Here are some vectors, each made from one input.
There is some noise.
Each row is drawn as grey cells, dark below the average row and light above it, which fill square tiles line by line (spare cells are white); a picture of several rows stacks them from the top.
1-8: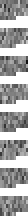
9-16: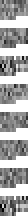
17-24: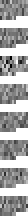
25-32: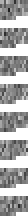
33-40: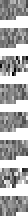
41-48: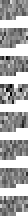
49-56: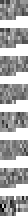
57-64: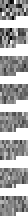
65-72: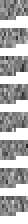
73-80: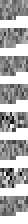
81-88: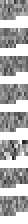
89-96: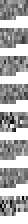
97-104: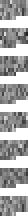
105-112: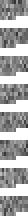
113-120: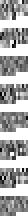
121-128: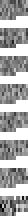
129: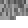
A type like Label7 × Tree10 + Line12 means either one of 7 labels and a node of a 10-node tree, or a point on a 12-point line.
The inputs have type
Bool × Bool × Bool × Bool × Bool + Line4 × Line5 + Unit.
